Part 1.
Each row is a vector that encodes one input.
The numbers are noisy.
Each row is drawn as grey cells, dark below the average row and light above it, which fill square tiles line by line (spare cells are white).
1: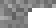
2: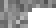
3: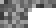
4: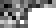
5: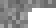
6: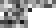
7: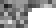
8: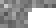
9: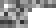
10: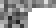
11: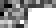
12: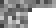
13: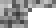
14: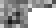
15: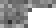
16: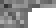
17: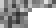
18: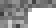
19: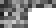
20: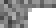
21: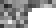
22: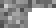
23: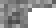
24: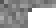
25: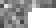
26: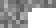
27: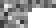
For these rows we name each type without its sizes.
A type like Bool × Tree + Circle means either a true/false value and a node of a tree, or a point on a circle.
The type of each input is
Line × Line.
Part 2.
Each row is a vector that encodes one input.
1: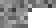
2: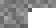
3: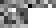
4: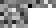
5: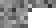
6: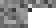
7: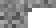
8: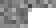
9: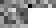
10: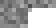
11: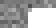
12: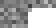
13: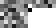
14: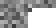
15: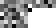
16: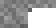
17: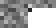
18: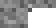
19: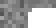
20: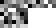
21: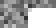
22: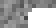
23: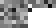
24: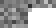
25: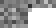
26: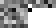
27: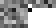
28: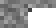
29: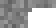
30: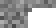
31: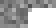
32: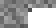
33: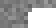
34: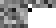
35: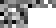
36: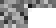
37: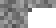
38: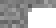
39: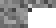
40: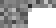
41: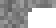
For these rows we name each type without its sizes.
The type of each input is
Line.
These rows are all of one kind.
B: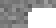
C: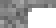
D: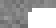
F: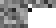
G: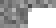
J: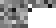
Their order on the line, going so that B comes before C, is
J, F, D, B, G, C.
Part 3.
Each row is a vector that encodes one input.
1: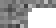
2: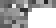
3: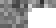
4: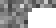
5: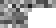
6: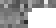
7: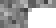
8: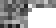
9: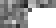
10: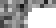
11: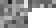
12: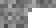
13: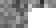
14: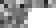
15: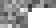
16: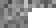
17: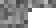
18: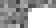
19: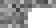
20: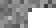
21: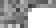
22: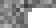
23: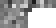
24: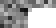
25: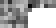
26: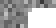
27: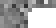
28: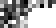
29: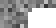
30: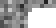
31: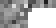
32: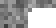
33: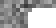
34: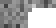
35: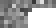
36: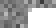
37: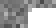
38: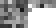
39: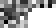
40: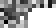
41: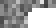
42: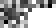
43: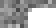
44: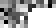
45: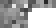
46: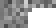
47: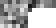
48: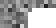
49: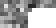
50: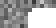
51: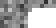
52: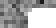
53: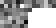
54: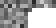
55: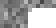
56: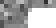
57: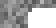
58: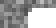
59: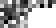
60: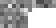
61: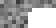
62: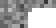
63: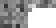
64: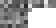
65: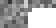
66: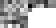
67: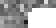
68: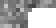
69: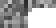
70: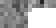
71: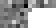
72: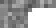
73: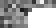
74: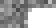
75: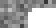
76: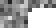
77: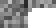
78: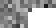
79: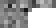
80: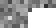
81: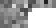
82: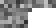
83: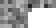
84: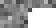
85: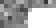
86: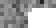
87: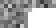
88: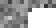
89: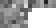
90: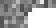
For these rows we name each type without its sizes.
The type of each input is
Bool × Bool × Bool × Bool + Unit.
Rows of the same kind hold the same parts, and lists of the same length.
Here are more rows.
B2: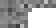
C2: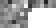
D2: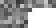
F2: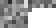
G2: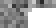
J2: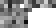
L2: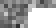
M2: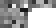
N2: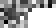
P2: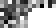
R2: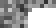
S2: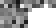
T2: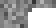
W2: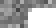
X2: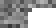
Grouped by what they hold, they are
B2, C2, D2, F2, G2, J2, L2, M2, R2, S2, T2, W2, X2
N2, P2

